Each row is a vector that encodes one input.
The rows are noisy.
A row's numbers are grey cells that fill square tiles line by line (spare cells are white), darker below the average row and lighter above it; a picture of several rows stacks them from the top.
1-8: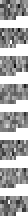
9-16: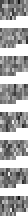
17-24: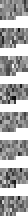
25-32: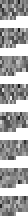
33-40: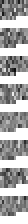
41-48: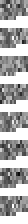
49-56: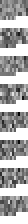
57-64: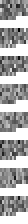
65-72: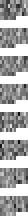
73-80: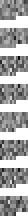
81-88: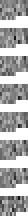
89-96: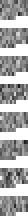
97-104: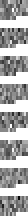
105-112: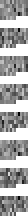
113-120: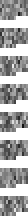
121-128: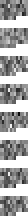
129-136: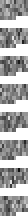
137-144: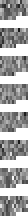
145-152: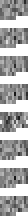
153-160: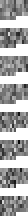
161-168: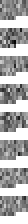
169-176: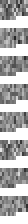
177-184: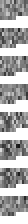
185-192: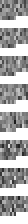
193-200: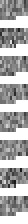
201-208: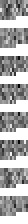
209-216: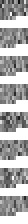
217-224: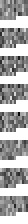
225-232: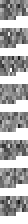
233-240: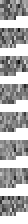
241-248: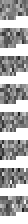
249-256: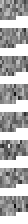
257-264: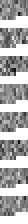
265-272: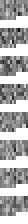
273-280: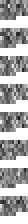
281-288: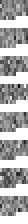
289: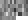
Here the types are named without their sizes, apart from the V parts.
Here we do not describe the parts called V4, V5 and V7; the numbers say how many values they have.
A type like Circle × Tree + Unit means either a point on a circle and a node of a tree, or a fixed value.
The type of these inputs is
Bool × V7 + List(Circle) + V4 × V5.
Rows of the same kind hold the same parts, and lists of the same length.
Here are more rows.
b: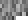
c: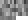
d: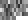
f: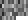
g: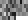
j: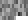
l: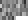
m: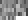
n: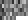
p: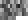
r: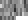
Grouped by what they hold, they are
b, j, l, m
c, r
d, p
f, n
g

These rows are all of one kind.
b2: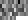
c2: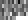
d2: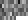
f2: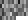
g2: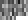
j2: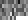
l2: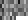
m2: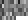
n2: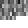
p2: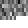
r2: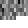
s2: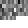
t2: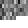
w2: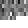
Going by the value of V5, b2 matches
d2, j2 and p2.
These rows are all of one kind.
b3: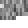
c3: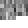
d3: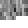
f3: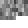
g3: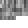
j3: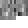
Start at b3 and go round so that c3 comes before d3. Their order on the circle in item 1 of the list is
b3, g3, f3, j3, c3, d3.
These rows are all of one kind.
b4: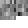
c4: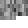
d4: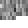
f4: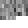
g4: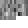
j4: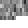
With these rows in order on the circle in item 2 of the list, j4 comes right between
d4 and g4.
